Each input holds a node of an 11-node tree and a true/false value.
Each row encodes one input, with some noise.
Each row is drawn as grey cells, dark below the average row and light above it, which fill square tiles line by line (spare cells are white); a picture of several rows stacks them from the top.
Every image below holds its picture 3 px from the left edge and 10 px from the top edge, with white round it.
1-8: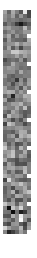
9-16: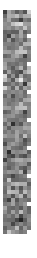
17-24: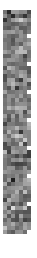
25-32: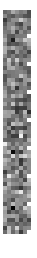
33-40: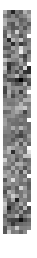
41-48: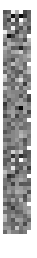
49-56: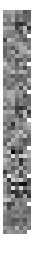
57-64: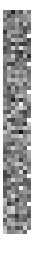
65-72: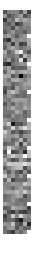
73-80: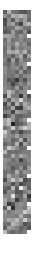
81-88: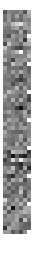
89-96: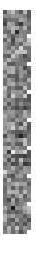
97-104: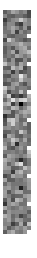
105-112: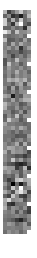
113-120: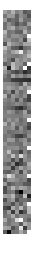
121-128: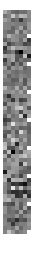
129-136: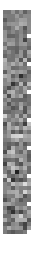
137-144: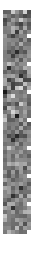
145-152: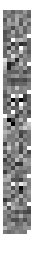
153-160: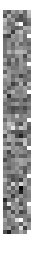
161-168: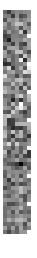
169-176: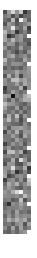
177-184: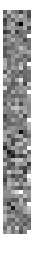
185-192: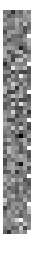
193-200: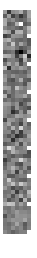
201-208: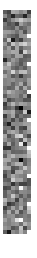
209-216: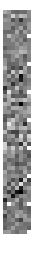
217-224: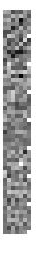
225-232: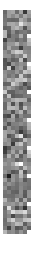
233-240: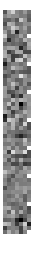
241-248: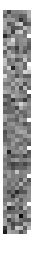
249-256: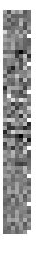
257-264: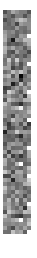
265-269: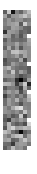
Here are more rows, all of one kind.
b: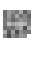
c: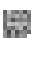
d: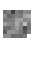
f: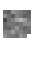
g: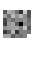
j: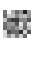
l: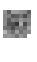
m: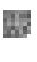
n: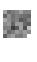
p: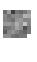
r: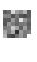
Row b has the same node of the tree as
c, m and n.
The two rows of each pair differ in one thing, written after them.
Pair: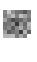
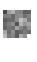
the true/false value
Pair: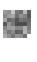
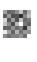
the node of the tree
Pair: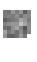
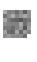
the true/false value
